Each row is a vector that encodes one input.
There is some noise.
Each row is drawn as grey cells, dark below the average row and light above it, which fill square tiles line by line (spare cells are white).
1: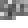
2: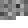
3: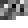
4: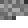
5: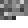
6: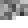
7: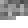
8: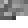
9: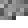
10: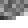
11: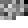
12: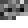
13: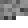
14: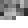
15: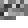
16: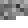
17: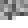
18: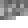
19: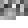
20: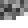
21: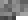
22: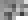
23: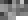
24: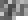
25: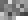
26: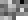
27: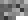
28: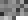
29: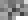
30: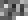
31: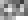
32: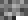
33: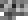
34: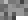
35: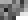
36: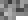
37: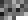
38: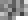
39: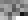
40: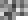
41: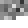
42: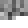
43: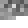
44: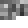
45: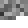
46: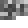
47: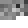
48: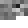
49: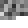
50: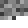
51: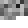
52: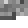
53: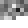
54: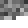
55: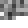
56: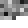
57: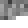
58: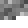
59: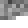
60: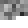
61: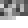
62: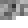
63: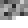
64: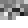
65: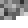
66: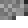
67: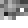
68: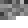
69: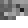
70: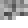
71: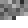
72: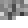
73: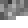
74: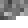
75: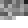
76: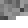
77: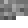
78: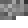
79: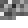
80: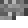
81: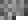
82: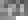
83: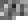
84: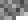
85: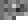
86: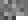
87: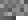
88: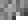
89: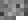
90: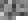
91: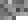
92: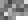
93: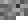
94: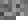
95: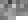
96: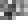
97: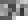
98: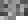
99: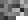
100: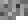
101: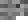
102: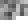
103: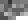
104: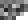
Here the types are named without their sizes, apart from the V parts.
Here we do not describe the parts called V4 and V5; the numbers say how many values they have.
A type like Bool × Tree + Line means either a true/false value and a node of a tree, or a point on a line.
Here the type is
Bool × V4 × V5 + Line × Line.
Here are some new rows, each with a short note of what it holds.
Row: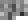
a point on each of two lines
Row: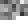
a point on each of two lines
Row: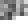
a point on each of two lines
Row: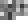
a point on each of two lines
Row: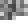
a point on each of two lines
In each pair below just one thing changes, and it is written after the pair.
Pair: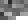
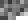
the value of V5
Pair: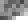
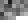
the true/false value
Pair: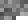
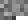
the value of V4
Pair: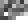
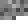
the value of V4
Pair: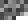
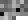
the value of V5
